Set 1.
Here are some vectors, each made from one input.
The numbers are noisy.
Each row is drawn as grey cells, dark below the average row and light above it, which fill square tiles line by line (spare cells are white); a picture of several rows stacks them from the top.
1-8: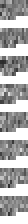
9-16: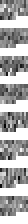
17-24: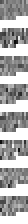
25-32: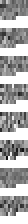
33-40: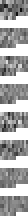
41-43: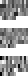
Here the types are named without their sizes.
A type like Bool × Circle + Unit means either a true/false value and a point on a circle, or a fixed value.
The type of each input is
Line.
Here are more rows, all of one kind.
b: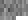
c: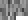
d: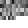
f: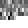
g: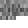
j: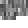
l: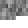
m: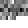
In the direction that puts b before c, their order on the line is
j, d, l, f, g, b, m, c.
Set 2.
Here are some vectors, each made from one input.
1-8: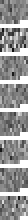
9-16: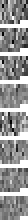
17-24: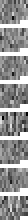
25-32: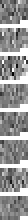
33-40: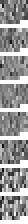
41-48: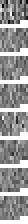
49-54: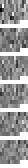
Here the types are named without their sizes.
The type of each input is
Tree + Unit.
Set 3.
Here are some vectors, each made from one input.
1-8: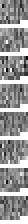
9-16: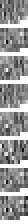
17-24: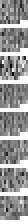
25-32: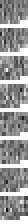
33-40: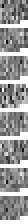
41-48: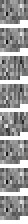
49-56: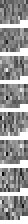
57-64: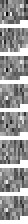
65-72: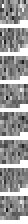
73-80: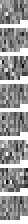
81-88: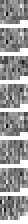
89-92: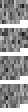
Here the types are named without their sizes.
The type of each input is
Line.
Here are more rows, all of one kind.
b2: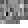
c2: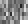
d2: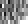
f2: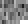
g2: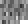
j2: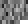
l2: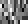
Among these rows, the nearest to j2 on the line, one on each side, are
b2 and d2.
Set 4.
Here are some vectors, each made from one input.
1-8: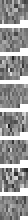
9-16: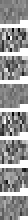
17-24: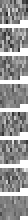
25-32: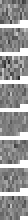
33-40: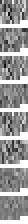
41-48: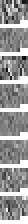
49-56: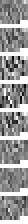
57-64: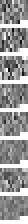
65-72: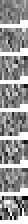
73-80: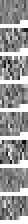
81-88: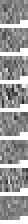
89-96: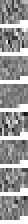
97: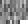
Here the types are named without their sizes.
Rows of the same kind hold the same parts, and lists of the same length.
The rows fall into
2 kinds.
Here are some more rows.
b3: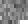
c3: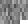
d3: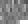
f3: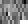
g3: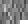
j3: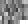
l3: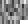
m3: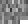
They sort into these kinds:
b3, c3, d3, f3, g3, j3, m3
l3

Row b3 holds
four true/false values.
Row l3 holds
a fixed value.
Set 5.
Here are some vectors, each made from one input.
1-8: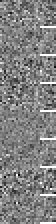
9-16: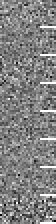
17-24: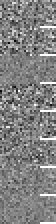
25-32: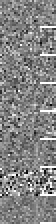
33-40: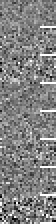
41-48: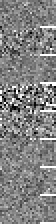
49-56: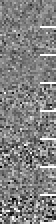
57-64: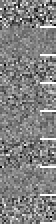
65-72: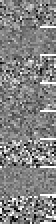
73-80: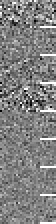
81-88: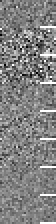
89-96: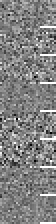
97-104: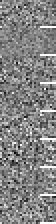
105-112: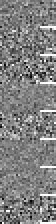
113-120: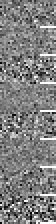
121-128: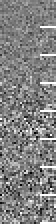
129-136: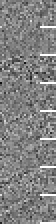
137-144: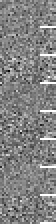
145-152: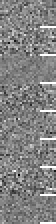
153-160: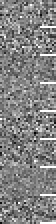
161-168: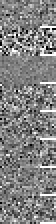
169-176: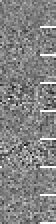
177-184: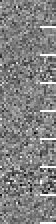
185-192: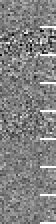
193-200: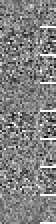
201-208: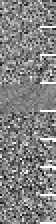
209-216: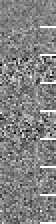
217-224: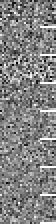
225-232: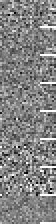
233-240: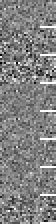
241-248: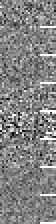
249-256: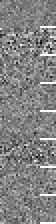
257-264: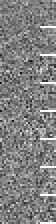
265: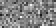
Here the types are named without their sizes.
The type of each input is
Line.
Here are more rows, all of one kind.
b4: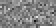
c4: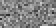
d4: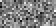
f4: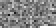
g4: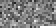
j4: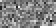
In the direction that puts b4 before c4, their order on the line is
d4, b4, f4, j4, g4, c4.
